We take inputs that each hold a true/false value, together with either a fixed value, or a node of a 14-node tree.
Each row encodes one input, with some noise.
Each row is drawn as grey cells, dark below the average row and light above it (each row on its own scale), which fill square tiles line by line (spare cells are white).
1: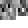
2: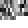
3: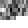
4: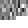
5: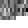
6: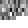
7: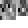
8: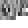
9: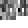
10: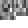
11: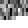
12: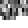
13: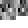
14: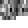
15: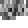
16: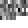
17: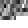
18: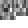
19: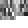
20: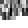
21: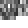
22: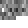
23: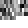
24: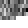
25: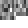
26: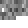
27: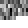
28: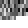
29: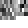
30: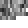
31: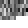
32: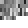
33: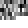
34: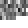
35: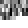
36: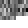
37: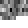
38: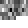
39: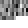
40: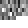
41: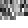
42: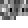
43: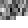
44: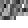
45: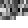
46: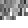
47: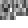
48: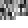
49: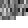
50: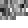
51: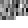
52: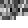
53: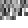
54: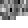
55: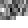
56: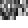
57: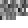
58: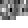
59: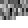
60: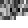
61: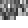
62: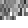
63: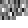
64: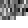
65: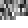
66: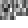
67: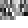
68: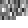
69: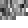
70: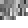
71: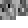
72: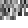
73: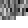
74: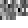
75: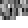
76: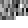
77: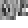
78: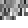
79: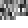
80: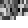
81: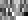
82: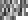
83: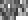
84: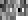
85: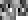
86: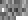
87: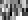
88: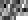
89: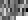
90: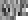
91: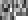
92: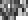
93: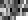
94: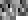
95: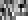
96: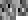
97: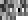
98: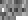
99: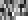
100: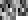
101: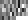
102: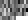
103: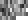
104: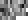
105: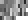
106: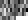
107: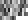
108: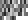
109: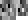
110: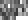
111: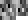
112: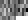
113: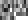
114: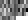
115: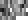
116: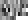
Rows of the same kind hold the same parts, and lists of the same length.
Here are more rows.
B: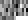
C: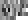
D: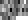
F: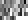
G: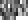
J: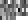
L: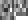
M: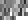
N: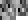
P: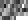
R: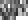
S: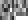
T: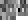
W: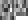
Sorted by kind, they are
B, L, S, W
C, D, F, G, J, M, N, P, R, T

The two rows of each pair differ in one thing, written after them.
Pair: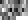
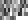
the true/false value
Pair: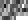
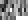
the true/false value
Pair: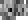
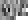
the true/false value
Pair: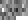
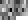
the node of the tree
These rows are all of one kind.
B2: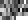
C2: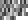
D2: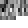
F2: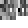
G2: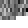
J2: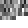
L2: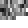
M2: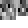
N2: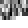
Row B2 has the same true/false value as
G2 and N2.
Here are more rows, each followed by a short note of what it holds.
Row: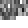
a node of a 14-node tree and a true/false value
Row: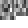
a true/false value
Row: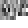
a node of a 14-node tree and a true/false value
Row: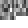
a true/false value
